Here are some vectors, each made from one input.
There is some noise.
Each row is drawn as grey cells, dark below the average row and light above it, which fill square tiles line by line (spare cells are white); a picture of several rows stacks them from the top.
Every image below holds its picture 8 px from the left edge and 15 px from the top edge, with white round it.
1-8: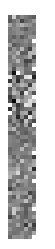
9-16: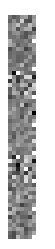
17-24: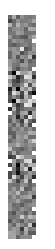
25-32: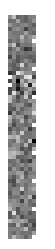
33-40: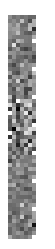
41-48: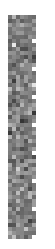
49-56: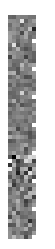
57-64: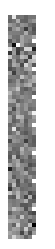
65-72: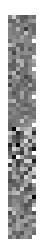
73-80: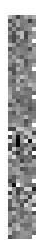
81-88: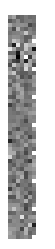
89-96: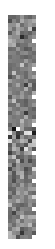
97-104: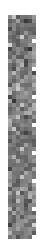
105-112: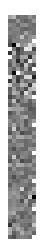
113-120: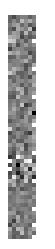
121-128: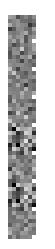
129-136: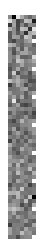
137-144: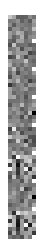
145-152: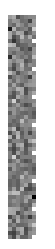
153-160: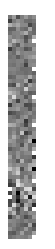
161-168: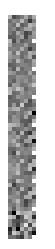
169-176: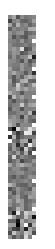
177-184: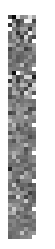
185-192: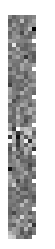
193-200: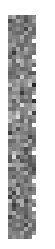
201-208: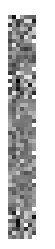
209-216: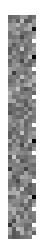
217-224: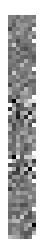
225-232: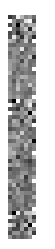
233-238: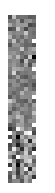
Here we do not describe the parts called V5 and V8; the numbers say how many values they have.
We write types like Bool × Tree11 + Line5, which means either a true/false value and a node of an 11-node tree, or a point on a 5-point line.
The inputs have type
Label7 + Line4 × (Line4 + V8) × V5.
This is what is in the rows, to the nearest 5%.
About 20% of them hold one of 7 labels. The rest hold a point on a 4-point line and a value of V5, together with either a point on a 4-point line, or a value of V8.
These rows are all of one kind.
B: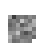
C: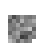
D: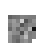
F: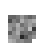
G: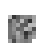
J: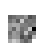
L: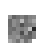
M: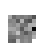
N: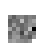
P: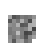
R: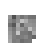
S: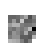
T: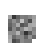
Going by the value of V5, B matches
G, M, P and T.
